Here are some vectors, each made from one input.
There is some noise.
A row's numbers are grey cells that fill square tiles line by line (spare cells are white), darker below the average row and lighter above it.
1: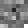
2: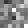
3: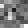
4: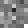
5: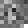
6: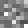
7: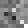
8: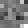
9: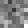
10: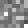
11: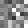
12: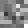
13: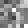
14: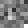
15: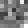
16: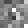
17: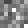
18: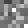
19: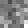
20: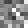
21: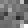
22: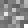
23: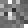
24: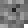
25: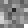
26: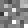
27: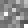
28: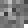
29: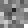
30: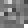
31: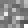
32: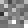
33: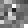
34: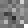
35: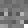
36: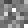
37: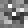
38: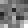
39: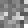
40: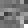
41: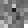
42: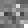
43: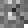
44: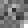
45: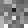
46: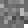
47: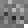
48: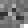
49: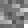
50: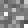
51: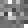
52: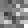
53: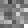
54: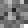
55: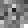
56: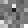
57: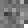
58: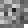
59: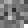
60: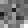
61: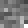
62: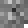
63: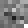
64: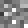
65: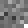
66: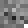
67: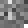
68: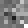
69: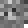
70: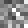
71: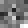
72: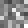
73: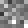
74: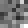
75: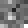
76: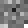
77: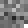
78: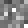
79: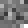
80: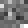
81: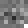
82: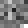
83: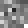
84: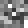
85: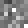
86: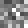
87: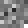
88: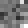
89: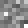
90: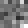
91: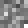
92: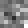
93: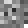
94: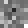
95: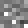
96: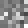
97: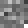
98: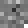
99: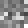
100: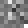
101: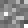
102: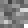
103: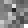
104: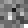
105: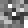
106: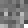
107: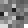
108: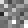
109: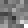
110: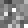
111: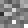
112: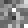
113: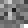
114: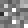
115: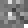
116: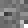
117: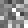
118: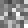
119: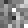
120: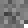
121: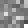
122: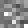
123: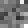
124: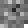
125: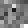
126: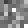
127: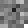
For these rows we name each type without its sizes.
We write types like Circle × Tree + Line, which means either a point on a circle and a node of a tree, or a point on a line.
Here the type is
List(Bool × Line).
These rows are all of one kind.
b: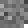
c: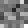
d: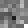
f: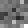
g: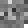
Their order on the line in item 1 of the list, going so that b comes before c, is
d, b, g, c, f.
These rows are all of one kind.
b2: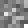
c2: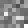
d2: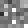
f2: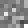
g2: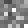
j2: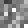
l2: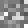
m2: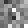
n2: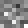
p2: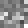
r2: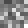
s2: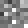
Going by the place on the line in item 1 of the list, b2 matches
c2, f2, l2 and p2.
